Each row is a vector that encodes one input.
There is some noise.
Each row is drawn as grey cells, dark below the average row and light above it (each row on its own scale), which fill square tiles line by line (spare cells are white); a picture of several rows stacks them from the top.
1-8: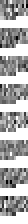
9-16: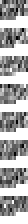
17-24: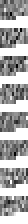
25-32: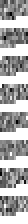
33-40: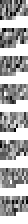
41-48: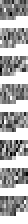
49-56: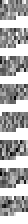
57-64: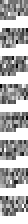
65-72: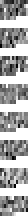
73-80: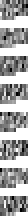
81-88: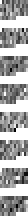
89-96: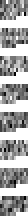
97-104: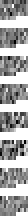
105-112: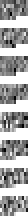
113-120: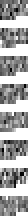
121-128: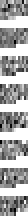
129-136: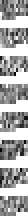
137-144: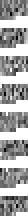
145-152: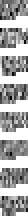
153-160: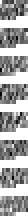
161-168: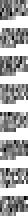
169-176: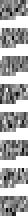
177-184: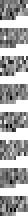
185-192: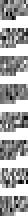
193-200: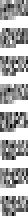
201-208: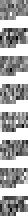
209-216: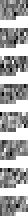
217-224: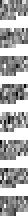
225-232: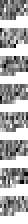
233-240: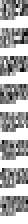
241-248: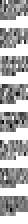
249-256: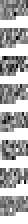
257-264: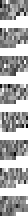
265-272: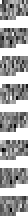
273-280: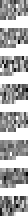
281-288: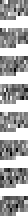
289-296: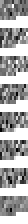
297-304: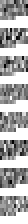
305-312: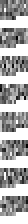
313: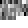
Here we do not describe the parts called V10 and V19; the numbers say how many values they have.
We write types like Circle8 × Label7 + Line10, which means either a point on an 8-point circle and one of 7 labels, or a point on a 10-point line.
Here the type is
Bool × (Line12 + V19) + V10.
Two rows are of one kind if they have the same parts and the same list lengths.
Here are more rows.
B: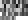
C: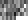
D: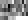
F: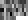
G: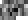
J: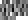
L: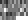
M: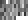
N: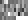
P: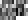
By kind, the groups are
B, F, G, J, P
C, D, L
M, N

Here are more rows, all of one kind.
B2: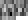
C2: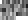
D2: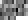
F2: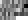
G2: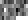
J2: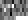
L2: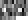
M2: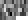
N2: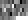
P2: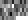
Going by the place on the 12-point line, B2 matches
F2, L2 and M2.
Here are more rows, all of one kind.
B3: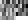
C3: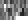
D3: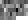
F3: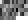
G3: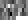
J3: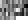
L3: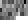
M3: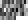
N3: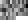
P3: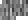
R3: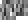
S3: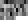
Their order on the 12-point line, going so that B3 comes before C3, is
L3, F3, M3, R3, P3, D3, S3, N3, B3, G3, J3, C3.
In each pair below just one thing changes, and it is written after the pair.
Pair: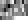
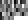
the true/false value
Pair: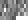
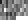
the value of V19
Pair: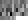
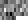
the value of V19
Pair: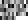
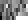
the true/false value
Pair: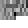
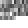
the value of V19
